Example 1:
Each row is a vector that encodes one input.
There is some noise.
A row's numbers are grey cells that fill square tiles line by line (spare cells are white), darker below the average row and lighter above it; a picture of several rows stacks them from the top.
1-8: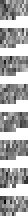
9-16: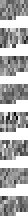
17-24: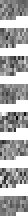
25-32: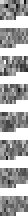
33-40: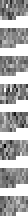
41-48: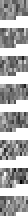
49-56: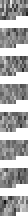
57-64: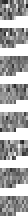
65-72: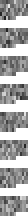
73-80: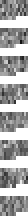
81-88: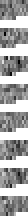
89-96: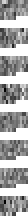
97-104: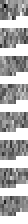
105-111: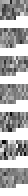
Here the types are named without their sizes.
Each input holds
a point on a line.
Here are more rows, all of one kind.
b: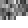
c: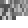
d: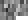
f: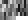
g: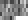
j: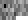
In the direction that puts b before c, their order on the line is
g, j, b, f, c, d.
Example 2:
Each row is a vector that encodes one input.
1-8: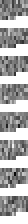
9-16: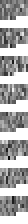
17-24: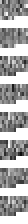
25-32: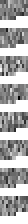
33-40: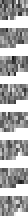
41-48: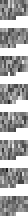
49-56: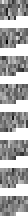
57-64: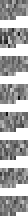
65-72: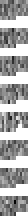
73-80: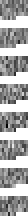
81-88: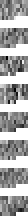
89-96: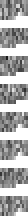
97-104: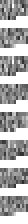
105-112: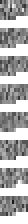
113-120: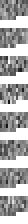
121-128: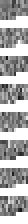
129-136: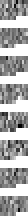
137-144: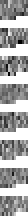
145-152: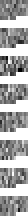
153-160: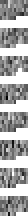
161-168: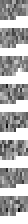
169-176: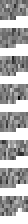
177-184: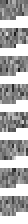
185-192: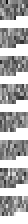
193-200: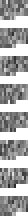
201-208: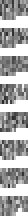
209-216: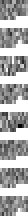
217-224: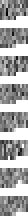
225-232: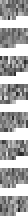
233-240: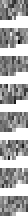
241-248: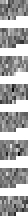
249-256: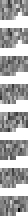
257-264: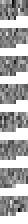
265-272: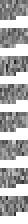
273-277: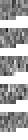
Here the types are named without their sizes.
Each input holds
a point on a line.
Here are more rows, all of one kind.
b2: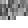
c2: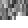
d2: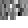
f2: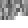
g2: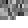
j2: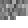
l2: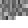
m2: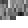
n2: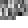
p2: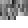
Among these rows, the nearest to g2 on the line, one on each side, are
j2 and m2.
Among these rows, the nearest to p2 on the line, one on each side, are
b2 and l2.
